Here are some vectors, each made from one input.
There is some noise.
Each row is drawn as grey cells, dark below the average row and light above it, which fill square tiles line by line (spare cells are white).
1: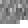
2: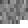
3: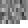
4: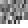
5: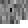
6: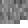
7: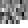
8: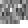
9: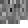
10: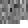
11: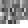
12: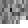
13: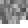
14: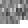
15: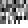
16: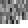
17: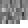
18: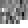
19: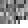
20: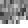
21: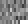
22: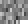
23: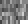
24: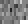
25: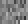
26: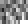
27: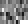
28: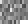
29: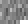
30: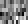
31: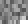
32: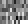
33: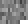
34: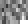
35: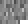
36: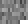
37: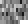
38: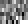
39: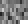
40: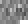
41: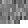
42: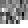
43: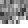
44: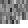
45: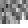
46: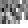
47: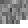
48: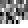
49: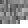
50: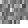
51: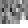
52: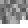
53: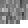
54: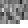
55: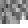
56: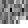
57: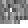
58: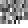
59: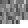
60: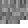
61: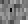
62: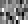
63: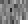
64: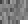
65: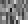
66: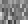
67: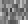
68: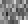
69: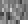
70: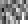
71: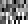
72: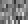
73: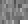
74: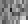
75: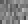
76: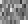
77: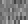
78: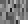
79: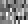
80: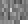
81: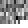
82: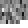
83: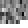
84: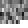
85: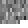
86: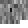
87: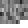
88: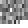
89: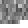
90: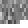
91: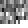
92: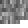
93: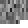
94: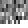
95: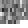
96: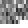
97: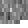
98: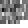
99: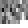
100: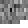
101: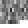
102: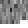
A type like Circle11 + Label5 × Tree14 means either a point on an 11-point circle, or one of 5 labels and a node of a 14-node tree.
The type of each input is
Line5 × List3(Line4).
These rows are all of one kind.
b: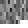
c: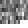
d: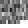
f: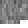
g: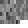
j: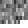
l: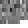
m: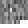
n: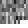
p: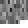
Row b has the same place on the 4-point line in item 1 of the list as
d, f, m and p.
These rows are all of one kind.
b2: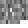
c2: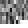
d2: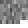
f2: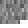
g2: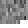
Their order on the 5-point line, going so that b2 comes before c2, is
b2, g2, f2, d2, c2.
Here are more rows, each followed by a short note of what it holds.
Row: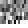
a point on a 5-point line, together with a list of one item
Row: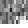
a point on a 5-point line, together with the empty list
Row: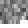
a point on a 5-point line, together with the empty list
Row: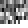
a point on a 5-point line, together with a list of two items
